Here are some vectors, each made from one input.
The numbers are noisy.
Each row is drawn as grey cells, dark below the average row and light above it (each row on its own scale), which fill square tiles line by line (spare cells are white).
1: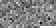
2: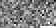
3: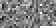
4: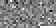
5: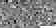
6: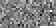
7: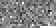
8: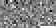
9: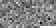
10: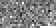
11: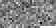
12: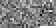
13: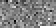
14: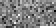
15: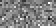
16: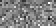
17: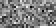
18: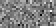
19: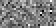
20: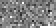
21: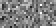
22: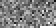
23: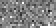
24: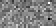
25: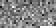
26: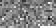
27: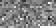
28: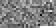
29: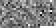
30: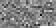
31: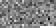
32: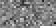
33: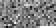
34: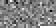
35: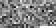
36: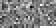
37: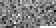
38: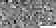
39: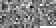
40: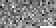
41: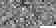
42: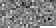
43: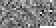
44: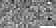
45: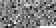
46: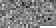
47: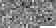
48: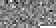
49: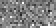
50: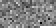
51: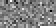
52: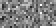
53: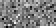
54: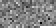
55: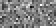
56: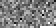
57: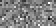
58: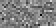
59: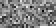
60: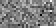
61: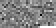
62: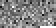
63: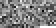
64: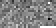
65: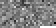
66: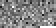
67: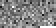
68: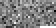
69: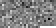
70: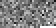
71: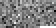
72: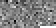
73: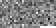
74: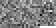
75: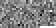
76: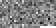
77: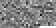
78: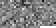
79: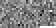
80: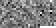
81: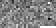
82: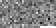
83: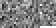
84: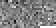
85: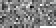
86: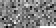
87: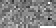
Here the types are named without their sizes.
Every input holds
either a point on a circle, or a node of a tree.
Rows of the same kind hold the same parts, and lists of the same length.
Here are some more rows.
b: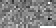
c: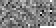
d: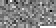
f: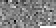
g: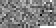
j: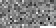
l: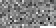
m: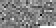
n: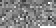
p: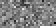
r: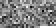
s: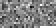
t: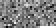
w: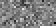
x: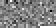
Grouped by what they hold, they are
b, d, f, j, l, n, p, w, x
c, g, m, r, s, t

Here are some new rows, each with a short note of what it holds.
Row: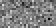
a point on a circle
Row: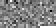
a point on a circle
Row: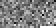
a point on a circle
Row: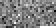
a node of a tree
